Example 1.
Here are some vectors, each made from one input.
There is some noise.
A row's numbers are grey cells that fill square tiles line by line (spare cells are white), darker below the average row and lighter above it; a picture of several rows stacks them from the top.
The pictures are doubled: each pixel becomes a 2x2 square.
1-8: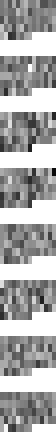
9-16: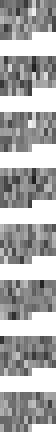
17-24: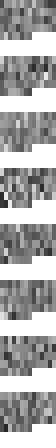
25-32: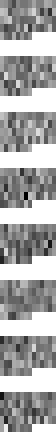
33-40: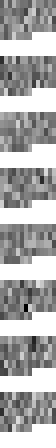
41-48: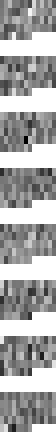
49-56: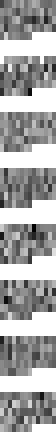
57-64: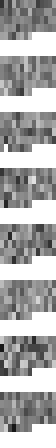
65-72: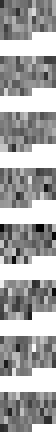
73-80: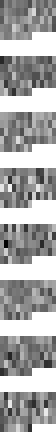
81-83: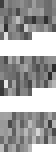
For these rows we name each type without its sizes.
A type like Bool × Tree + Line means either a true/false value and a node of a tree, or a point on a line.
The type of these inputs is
Bool × Bool × Bool × Bool + Tree.
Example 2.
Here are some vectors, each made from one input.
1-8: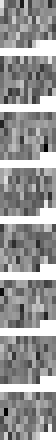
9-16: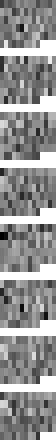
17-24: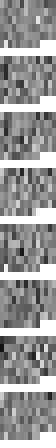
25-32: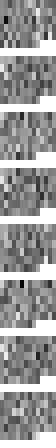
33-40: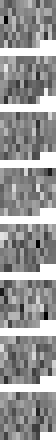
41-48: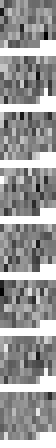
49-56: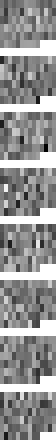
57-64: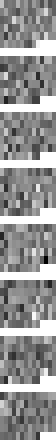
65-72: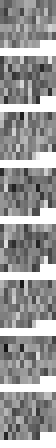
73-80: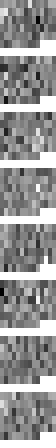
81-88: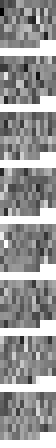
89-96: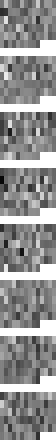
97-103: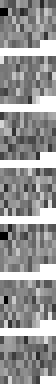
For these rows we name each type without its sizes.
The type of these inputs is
Bool × Tree.
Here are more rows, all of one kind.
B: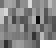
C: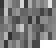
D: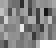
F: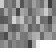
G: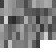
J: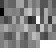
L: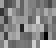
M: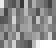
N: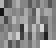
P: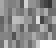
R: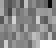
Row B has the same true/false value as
C, D and G.
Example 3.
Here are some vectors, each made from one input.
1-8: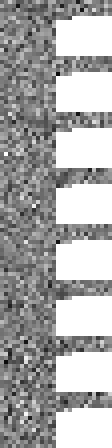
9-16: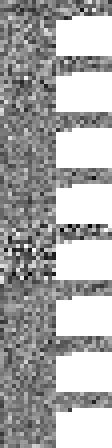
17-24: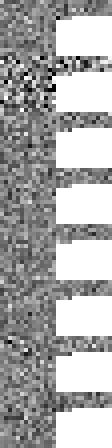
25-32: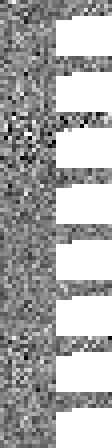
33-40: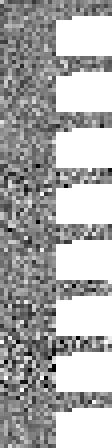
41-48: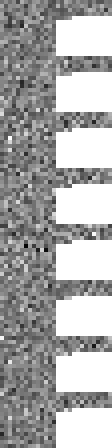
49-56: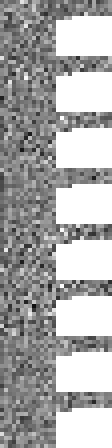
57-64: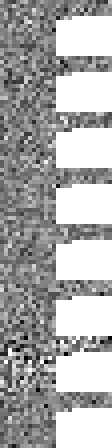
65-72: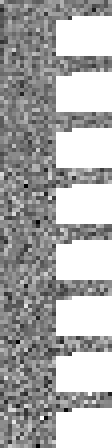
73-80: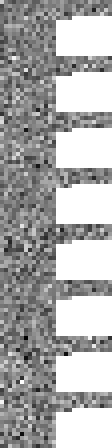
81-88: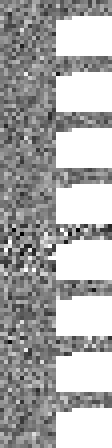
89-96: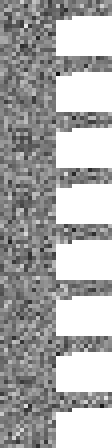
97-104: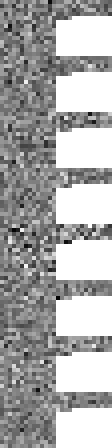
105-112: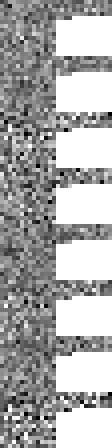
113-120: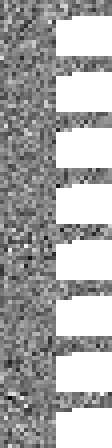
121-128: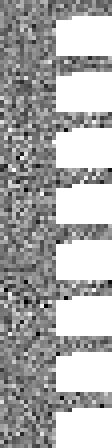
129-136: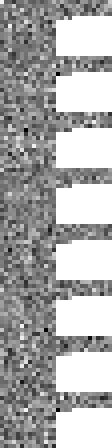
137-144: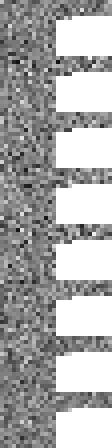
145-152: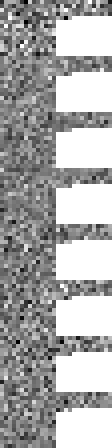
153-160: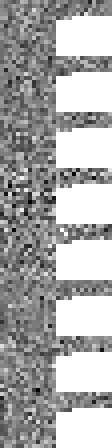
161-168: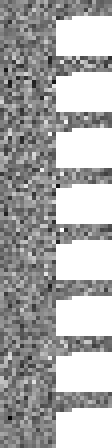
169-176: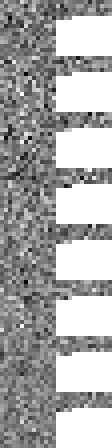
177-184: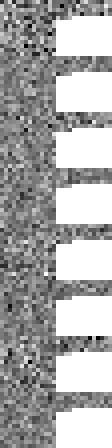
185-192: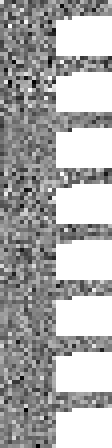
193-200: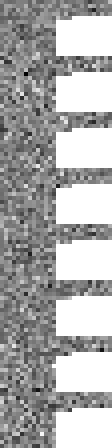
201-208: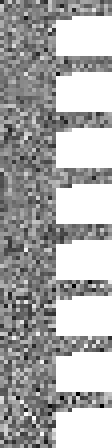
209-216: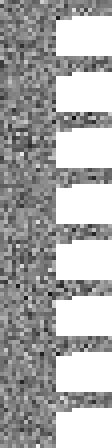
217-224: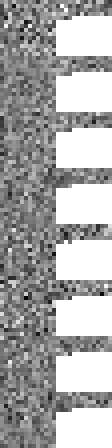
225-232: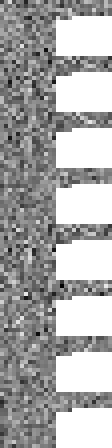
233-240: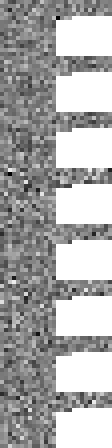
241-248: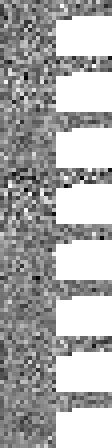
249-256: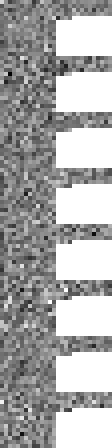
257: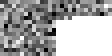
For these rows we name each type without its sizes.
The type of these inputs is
Circle + Line.
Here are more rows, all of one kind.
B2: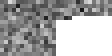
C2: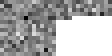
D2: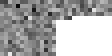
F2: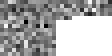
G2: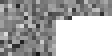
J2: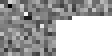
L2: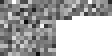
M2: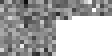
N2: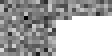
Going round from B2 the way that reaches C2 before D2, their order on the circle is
B2, F2, C2, J2, L2, N2, M2, G2, D2.
